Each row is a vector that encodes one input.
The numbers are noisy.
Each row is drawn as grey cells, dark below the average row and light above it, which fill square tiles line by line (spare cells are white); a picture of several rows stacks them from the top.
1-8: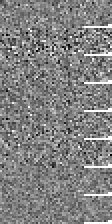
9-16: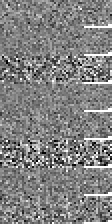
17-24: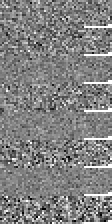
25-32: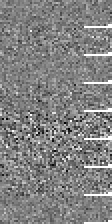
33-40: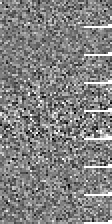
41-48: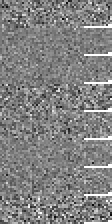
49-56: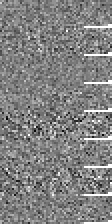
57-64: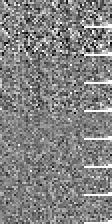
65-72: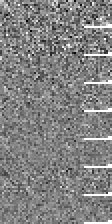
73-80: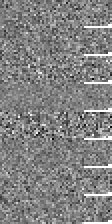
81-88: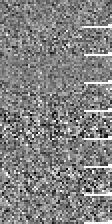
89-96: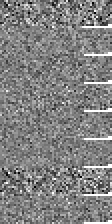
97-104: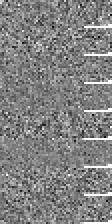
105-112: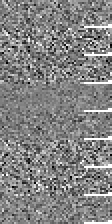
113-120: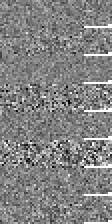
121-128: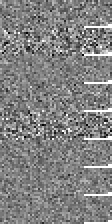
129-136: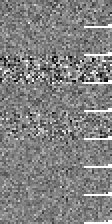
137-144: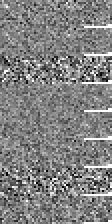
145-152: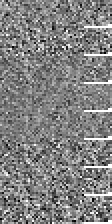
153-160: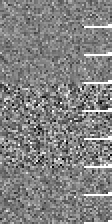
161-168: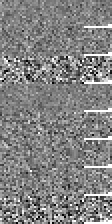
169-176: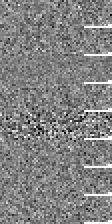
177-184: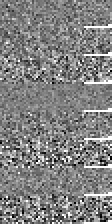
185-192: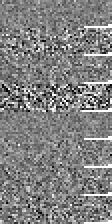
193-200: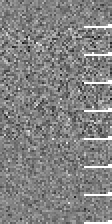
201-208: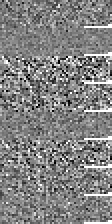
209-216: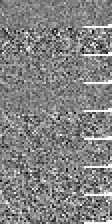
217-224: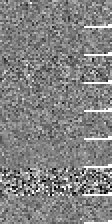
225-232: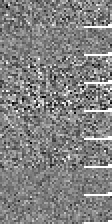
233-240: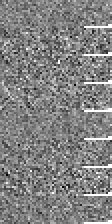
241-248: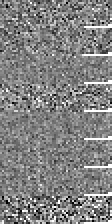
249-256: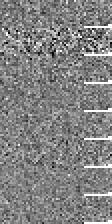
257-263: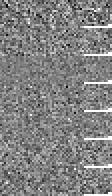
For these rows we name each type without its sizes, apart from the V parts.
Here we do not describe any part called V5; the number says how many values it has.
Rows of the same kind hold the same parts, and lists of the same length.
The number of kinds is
2.
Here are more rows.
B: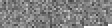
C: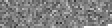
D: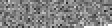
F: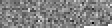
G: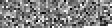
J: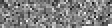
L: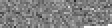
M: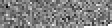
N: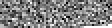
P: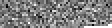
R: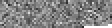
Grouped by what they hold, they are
B, C, L, N, P
D, F, G, J, M, R

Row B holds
a point on each of two circles, a point on a line, a true/false value and a value of V5.
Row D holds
a point on a circle, a point on a line and a value of V5.
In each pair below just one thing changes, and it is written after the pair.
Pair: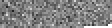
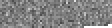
the true/false value
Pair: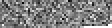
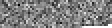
the value of V5
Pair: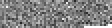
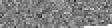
the true/false value
